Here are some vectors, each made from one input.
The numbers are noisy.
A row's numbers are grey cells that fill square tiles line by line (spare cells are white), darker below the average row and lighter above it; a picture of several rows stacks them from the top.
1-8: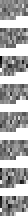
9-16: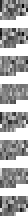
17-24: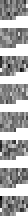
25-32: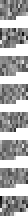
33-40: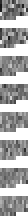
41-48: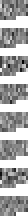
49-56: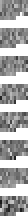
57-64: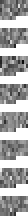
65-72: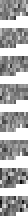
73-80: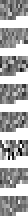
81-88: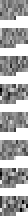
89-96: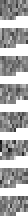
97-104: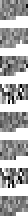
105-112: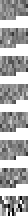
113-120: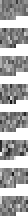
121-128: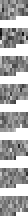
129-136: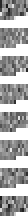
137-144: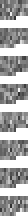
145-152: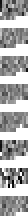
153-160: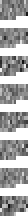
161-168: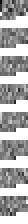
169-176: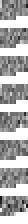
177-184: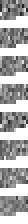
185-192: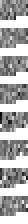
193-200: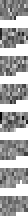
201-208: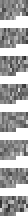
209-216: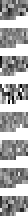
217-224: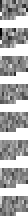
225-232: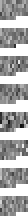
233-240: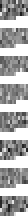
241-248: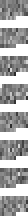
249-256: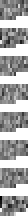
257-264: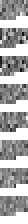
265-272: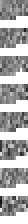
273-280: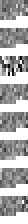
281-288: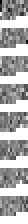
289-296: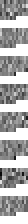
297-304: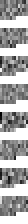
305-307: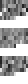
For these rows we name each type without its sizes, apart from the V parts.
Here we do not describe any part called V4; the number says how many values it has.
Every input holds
a list of items, each a point on a line and a value of V4.
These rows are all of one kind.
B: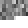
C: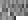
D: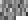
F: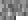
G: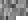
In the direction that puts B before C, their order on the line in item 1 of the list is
G, B, F, C, D.
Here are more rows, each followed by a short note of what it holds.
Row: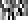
the empty list
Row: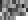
a list of one item
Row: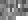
a list of two items
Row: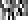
the empty list
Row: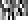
the empty list
